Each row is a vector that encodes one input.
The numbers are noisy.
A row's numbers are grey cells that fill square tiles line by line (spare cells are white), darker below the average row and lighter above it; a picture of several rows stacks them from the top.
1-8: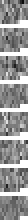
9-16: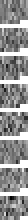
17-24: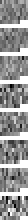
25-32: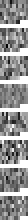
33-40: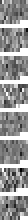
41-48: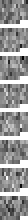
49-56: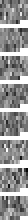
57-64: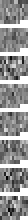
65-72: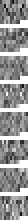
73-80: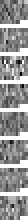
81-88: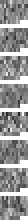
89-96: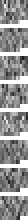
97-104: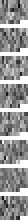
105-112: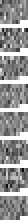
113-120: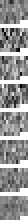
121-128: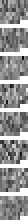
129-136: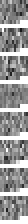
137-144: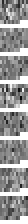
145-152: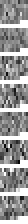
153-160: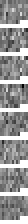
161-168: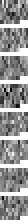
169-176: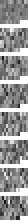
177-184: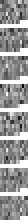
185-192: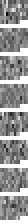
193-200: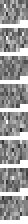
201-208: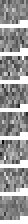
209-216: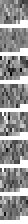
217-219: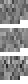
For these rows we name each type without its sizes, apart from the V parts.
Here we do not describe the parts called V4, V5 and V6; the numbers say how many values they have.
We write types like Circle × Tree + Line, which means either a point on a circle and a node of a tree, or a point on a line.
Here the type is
Bool × (Label × V5 × V6 + Line) × V4.
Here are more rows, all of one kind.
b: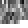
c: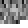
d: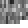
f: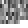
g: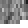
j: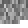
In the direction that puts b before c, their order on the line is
d, b, c, j, f, g.
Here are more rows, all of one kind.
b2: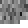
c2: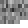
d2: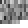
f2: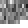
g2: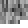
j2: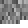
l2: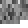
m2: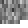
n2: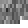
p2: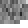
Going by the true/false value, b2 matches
c2, g2, l2 and n2.
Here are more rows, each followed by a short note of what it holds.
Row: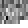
a point on a line, a true/false value and a value of V4
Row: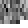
a label, a true/false value, a value of V4, a value of V5 and a value of V6
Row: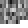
a point on a line, a true/false value and a value of V4
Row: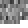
a point on a line, a true/false value and a value of V4
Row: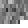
a label, a true/false value, a value of V4, a value of V5 and a value of V6
